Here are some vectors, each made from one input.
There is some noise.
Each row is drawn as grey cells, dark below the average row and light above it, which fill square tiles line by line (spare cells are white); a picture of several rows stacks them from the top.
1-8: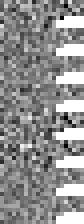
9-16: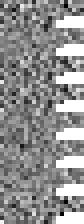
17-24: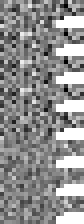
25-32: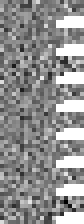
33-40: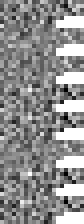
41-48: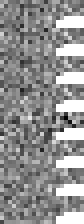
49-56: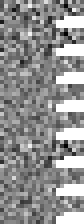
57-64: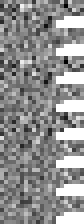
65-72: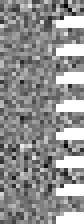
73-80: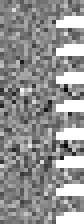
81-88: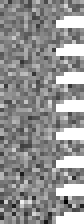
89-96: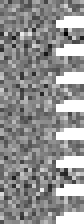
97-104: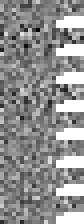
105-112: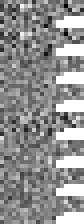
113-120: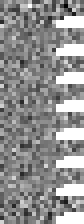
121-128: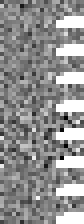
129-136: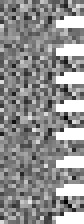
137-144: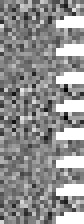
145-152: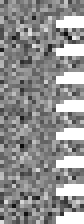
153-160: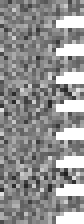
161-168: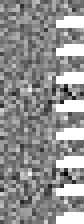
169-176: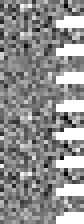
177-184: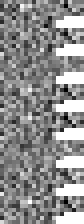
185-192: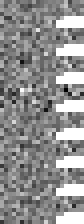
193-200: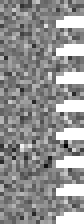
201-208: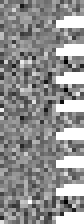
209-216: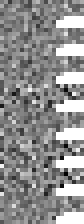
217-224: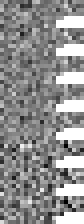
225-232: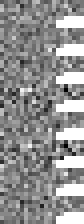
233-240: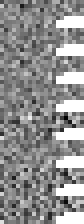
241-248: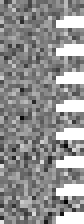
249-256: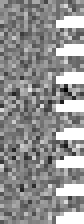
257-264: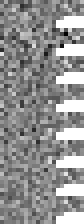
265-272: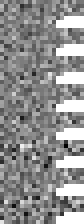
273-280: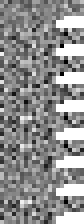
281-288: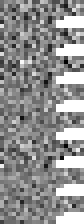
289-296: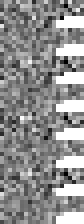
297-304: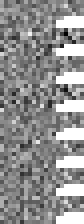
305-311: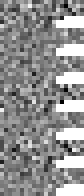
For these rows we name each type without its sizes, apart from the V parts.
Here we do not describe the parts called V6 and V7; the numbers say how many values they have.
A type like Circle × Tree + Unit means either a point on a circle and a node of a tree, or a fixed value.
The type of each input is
Line × Line × Line + V6 × V7.
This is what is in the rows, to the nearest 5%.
About 65% of them hold a point on each of three lines. The rest hold a value of V6 and a value of V7.
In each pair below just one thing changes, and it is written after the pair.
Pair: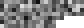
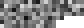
the value of V7
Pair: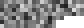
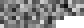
the value of V7
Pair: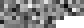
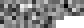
the value of V6
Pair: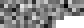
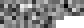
the value of V7
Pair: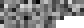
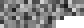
the value of V6
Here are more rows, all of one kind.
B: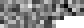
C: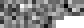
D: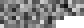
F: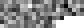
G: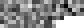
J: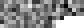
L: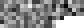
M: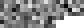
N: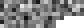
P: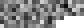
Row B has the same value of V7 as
D, G, M and P.
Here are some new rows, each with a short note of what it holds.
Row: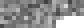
a point on each of three lines
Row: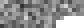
a point on each of three lines
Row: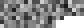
a value of V6 and a value of V7
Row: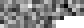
a value of V6 and a value of V7
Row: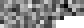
a value of V6 and a value of V7
